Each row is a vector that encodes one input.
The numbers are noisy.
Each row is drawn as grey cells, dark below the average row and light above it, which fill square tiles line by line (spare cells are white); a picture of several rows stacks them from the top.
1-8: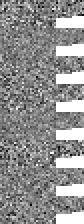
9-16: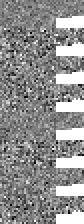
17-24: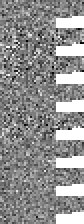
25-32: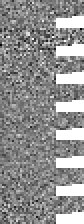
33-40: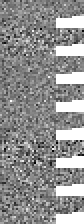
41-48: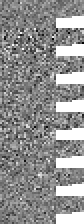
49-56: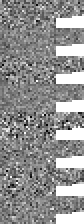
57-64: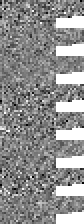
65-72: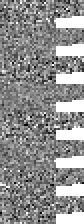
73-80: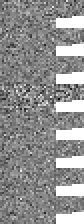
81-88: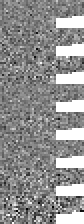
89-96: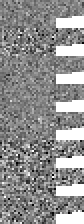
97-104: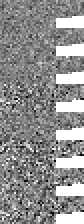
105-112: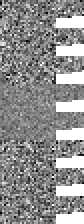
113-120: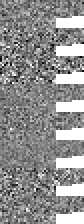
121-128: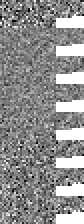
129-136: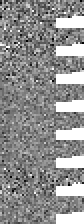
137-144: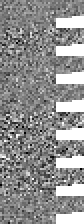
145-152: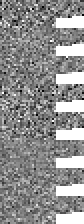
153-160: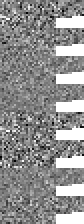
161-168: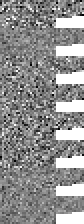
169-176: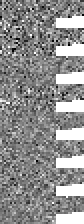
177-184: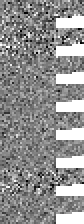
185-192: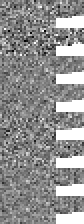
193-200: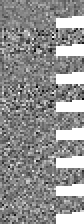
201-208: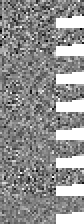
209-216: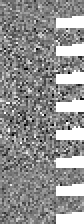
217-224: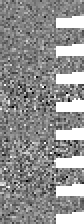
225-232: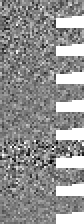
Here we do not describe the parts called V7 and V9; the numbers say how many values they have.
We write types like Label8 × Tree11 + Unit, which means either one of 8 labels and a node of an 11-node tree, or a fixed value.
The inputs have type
Bool × Bool × Bool + (Label4 + V7 × V9) × Line6.
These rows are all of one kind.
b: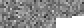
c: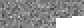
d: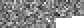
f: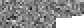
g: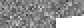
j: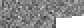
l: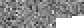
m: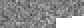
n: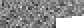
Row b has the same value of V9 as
c and f.
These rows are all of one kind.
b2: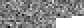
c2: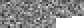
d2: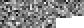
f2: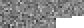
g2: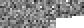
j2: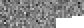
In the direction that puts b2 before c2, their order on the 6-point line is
d2, g2, b2, f2, j2, c2.
